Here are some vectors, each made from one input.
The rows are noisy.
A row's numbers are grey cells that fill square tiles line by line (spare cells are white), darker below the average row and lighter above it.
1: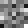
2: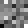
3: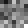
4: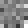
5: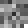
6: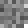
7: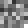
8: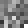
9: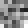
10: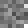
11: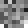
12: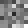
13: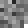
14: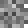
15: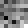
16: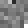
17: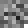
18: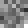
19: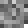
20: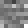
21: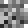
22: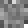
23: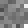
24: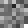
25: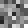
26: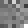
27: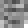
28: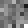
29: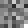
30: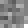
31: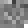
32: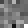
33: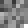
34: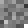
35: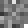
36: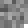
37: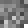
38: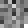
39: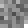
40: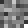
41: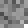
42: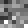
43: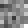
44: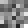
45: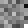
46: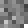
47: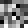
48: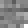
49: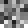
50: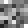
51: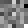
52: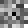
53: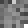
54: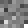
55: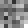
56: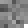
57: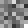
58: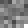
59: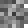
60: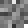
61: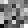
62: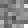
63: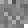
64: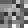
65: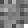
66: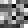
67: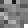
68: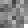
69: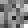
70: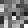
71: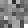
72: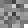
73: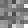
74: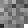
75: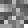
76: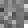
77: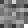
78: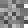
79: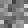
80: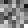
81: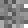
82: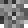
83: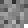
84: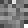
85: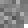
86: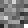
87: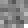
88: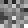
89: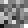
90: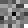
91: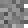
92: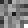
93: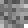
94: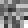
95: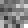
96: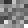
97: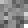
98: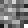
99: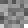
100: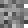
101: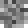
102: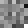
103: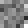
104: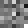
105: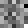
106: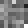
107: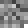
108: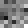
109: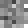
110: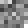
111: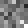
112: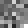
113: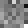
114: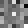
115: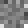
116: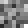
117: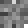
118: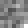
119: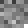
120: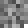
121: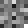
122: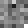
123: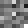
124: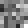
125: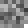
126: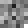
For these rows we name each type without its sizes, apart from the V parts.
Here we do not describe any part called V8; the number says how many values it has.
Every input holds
a label, together with either a point on a line, or a value of V8.
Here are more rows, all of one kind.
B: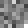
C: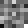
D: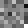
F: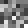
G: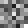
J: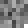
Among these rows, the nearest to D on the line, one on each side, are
C and F.
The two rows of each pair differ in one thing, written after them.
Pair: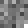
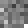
the place on the line
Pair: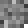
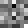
the label
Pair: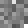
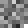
the place on the line
